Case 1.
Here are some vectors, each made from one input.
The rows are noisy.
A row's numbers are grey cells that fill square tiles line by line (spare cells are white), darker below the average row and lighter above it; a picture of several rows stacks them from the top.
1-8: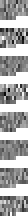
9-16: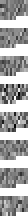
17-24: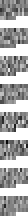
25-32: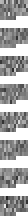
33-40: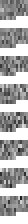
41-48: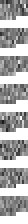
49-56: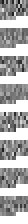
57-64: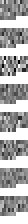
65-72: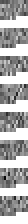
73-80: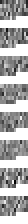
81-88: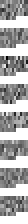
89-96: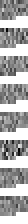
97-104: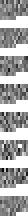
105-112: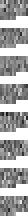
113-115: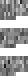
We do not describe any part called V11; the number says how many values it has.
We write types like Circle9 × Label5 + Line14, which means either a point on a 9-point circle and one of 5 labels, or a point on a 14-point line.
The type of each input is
Bool × Line7 × V11.
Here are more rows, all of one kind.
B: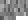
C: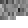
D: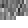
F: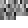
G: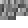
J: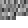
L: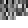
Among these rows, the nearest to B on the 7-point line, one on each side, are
C and J.
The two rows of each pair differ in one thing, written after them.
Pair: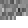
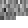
the place on the 7-point line
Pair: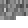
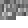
the place on the 7-point line
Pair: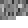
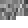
the true/false value
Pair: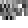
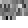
the true/false value
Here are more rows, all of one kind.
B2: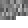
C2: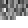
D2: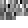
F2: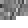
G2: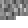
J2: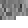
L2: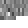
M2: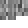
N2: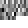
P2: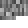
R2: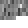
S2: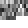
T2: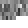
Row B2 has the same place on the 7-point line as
D2, G2, P2 and R2.
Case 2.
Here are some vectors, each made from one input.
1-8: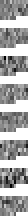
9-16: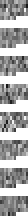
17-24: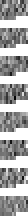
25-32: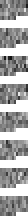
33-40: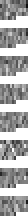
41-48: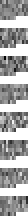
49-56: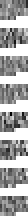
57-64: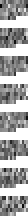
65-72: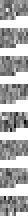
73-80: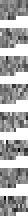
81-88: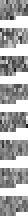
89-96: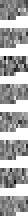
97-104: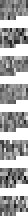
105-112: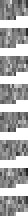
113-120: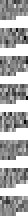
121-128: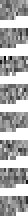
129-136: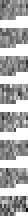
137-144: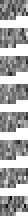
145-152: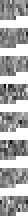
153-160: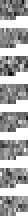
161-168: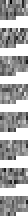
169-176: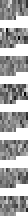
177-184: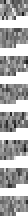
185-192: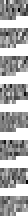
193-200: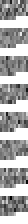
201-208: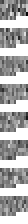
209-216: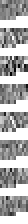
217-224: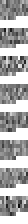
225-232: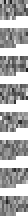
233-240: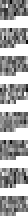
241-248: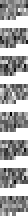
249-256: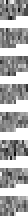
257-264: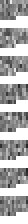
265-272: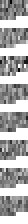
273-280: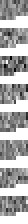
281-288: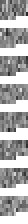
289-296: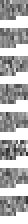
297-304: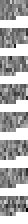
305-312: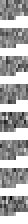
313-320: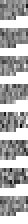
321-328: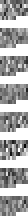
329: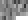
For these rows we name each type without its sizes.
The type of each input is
List(Line) + Tree.
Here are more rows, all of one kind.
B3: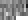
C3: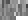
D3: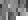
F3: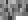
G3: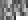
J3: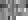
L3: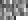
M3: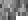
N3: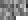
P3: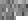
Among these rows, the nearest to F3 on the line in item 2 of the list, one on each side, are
D3 and L3.
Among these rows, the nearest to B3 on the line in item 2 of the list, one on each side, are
G3 and N3.
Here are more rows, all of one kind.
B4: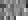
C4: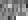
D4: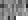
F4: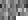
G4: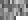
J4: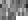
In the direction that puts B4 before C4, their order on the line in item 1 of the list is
G4, B4, D4, F4, J4, C4.
